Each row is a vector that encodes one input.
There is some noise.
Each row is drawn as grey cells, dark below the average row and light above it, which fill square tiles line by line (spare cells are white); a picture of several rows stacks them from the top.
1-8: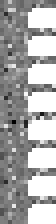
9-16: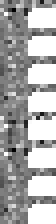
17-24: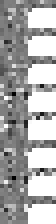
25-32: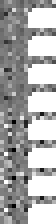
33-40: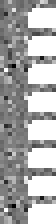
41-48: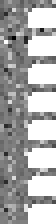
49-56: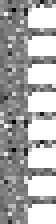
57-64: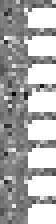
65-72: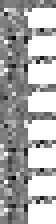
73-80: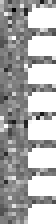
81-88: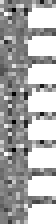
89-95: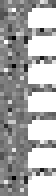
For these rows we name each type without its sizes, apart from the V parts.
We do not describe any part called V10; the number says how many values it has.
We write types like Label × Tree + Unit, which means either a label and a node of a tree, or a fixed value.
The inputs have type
Bool × V10 + Line.
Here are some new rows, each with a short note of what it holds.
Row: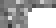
a true/false value and a value of V10
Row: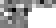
a point on a line
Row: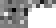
a point on a line
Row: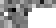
a point on a line
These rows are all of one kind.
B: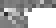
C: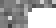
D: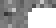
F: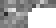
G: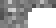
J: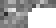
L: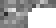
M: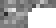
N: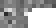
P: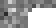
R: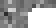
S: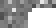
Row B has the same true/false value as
C and N.
